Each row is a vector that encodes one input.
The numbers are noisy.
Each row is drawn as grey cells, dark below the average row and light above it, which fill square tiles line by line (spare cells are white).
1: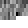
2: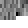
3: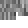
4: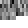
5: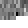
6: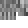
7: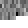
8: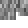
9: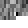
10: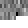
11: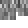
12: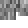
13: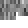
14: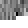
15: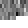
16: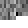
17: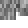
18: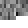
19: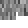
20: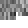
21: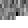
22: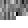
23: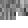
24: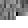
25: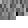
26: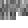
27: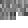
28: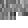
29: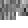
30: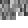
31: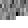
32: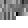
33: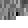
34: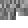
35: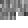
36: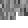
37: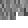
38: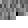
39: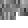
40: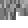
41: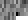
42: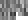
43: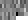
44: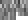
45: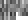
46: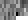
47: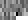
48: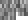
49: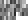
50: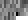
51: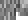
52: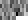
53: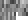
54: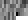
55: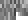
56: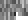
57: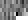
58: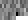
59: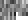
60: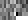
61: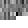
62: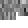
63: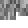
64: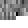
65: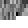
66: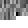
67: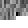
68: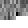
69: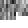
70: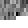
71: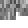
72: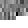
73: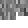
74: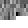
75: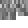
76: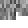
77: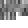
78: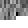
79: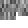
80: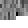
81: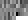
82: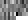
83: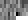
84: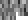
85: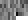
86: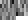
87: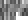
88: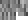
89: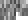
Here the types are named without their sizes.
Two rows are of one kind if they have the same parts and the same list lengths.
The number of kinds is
2.
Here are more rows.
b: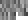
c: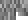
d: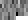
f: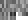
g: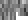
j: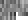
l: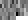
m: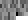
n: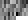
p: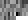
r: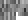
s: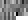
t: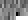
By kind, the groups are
b, d, f, g, j, l, m, n, p, r, t
c, s

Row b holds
a node of each of two trees and a true/false value.
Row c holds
a node of a tree and a true/false value.
